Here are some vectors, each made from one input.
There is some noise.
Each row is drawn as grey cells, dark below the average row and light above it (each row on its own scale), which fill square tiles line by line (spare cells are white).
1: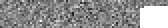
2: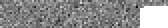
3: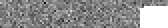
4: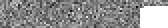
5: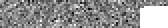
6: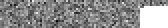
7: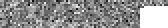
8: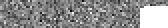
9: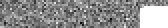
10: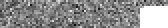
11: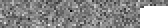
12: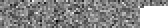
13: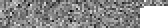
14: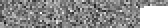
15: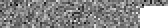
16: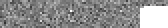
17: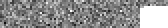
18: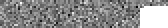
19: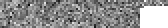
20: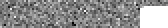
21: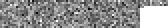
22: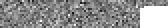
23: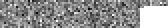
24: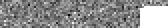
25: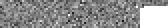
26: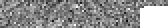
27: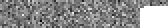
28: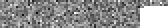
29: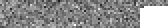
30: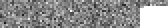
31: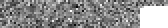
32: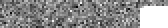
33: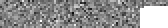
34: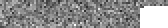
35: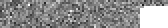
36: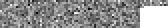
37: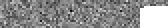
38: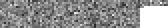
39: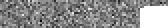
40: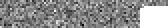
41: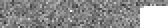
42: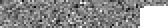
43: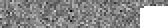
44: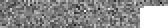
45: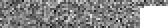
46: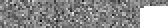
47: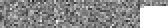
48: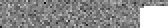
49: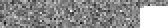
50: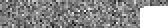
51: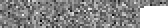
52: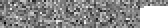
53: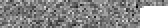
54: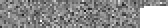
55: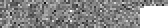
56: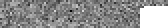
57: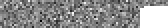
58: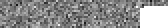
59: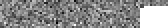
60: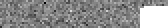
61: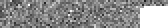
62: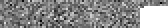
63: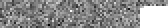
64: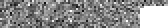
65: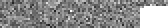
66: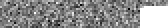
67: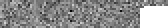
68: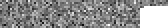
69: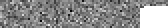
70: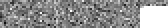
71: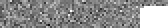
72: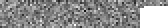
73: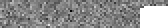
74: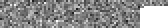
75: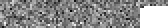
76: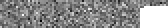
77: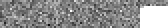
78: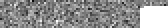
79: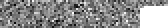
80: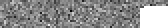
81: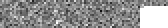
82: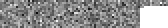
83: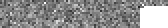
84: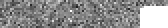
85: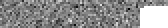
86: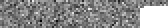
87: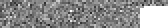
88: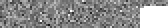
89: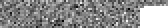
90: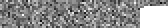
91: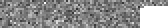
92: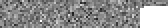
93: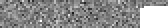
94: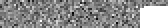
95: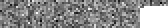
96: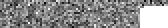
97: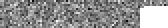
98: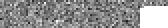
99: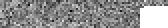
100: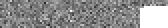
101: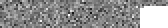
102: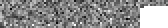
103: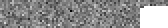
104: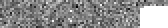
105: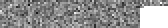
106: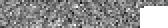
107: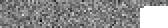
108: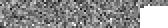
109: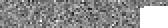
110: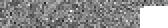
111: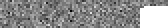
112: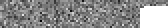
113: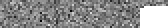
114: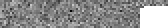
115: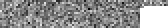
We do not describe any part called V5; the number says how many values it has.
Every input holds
a list of up to two items, each a true/false value and a value of V5.
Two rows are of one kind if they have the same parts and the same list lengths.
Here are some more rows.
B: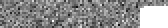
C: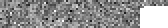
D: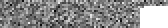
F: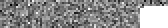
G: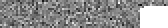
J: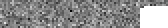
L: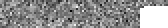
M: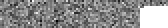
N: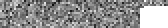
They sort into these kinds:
B, C, N
D, G
F, J, L, M

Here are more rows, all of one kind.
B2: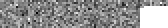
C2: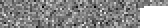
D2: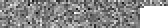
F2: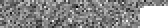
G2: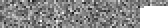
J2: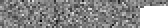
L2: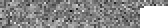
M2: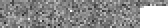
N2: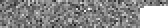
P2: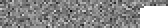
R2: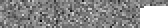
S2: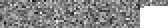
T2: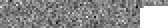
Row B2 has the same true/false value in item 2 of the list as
M2 and T2.
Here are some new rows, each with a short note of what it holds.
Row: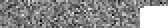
a list of two items
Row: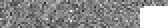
a list of one item
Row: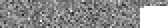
a list of one item
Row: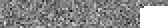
the empty list
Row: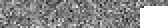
a list of one item
